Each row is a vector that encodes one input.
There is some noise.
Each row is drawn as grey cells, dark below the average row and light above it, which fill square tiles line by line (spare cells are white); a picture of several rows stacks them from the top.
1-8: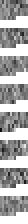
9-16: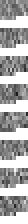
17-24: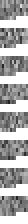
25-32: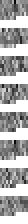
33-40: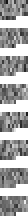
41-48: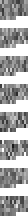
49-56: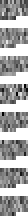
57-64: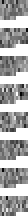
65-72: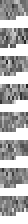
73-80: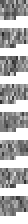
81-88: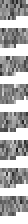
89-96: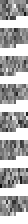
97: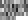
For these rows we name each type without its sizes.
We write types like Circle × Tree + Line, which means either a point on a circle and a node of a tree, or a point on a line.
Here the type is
Circle + List(Line).
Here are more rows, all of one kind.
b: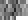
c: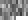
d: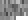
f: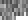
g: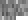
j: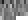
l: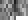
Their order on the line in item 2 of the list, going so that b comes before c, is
l, b, d, c, g, f, j.
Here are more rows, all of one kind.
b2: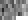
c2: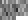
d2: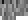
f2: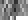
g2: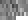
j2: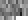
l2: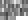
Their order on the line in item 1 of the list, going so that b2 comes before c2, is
f2, d2, j2, b2, g2, c2, l2.
